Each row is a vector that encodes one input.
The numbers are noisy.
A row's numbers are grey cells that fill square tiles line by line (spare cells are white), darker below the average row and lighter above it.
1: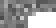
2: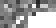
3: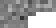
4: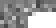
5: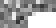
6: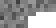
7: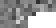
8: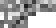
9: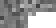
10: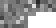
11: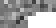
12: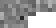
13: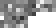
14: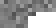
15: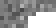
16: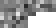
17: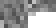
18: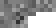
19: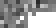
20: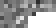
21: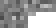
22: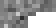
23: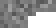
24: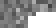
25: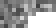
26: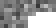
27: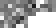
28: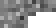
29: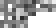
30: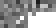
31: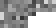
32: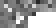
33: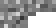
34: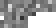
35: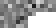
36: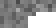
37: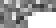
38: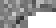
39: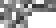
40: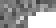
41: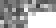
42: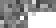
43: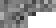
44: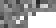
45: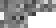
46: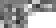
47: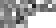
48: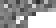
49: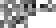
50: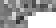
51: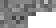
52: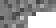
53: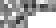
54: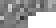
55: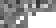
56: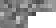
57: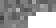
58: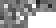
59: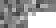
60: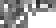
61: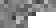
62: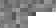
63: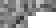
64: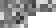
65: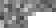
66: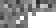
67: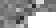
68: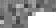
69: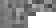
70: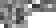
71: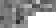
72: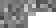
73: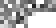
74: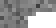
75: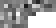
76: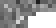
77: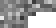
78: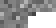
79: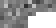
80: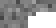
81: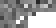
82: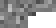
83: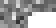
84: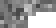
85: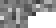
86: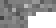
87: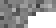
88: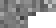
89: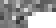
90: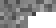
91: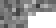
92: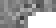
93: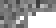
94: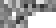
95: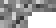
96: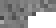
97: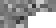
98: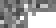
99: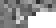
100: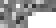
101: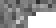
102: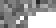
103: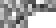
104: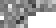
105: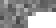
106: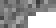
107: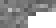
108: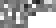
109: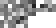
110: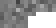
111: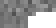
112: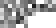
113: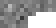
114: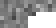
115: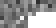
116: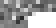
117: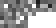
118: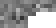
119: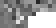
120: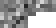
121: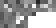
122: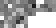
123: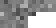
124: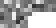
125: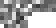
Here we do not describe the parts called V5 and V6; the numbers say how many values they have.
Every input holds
a point on a 4-point line, together with either a true/false value and a value of V6, or a value of V5.
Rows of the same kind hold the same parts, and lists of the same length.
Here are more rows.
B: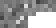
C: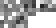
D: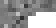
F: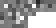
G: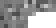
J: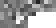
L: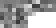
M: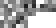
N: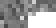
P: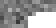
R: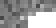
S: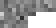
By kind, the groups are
B, G, J, L, N, P, R, S
C, D, F, M

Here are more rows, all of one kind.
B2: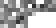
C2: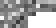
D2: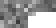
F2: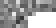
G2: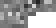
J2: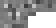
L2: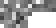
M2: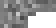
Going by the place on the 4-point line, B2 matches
C2 and M2.
